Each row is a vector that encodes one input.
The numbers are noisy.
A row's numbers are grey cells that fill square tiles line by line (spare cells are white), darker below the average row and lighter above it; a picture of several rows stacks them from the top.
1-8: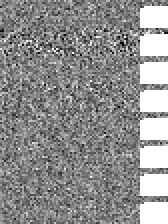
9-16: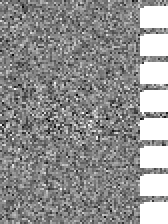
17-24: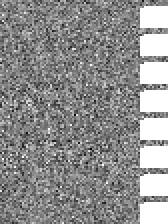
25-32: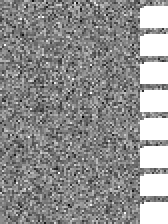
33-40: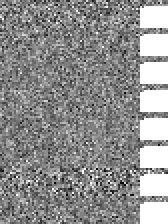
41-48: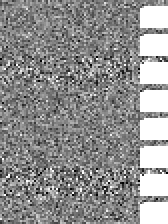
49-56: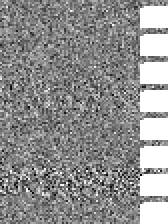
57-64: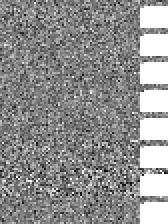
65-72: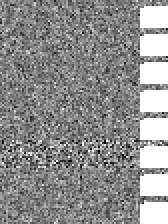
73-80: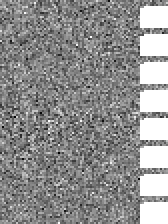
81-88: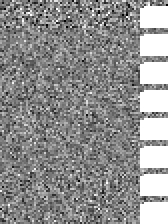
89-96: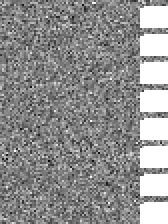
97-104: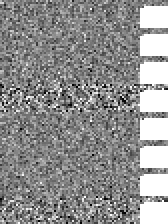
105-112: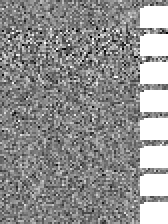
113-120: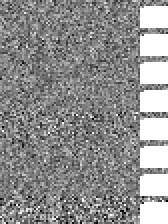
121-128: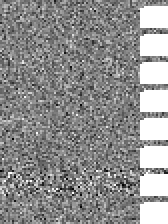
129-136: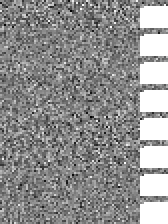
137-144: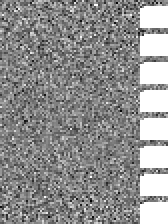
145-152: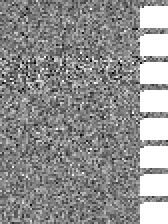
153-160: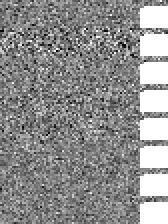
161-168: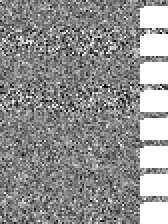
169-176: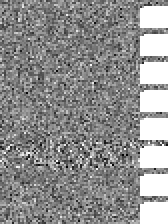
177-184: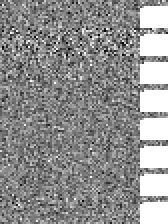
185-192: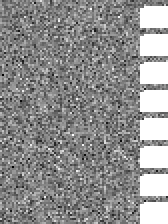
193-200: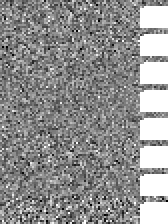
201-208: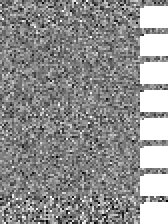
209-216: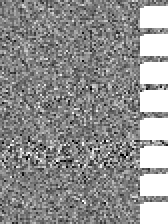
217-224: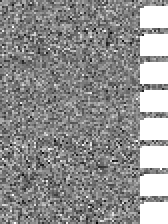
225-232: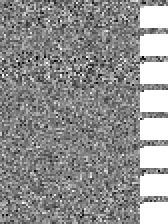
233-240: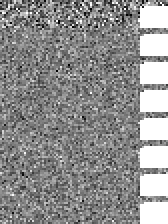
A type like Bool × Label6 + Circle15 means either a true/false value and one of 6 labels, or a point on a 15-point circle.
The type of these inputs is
(Circle17 + Unit) × Line10 + Line5.
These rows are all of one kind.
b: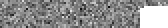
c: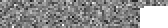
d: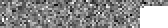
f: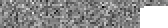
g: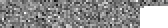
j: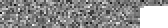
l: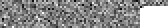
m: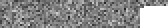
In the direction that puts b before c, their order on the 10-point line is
b, c, m, d, g, f, l, j.
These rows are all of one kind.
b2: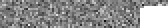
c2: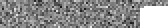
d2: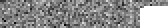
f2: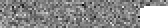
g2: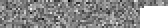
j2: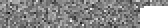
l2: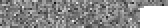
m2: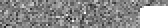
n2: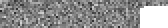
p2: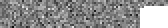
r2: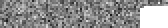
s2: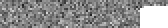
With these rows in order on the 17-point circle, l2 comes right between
d2 and m2.
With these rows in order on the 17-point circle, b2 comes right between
g2 and n2.
